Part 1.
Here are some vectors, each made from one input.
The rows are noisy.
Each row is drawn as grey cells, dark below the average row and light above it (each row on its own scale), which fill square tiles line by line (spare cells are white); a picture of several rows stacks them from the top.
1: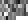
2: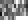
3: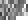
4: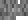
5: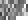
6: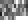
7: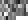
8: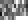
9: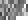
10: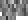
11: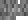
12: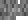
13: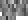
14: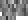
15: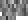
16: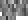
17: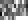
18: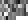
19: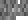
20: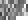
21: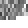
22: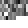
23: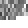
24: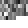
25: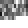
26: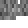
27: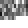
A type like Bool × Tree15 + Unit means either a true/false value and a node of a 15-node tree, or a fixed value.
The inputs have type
Line5.
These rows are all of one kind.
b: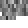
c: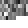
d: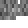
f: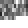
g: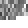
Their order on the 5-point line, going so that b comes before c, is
g, f, d, b, c.
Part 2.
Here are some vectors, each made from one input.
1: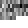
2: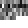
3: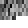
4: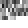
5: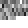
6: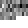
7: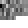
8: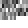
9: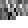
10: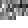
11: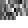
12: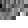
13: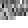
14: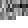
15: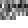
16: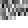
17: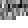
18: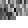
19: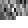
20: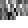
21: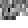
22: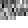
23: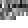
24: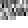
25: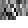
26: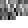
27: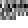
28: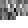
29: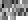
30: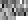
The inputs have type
Tree7.
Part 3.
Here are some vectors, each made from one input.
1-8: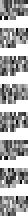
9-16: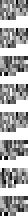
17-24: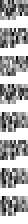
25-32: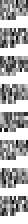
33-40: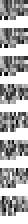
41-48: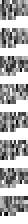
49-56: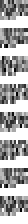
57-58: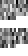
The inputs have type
Label5.
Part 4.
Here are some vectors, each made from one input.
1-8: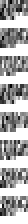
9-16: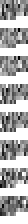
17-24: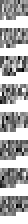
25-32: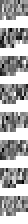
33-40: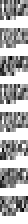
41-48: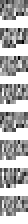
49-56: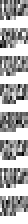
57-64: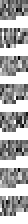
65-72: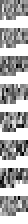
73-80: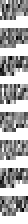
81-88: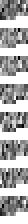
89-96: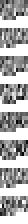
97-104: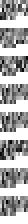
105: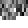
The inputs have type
Line13.
